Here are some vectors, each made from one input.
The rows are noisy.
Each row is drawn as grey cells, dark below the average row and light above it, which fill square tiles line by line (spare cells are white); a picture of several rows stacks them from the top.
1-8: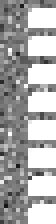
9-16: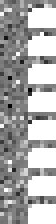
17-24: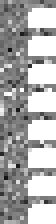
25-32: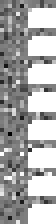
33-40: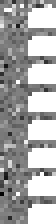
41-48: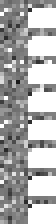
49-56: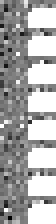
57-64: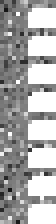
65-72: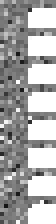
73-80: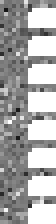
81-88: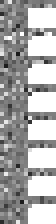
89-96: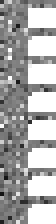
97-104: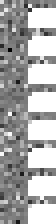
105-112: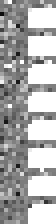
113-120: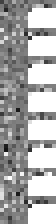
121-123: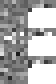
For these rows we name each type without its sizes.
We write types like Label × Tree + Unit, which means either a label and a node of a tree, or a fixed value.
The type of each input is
(Bool × Bool × Bool × Bool + Unit) × Line.
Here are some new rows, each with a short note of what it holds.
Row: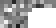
a point on a line
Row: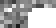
a point on a line
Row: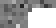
a point on a line and four true/false values
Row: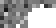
a point on a line and four true/false values
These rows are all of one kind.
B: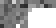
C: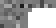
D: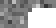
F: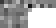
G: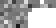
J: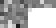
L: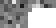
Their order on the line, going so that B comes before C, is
B, L, D, C, F, G, J.
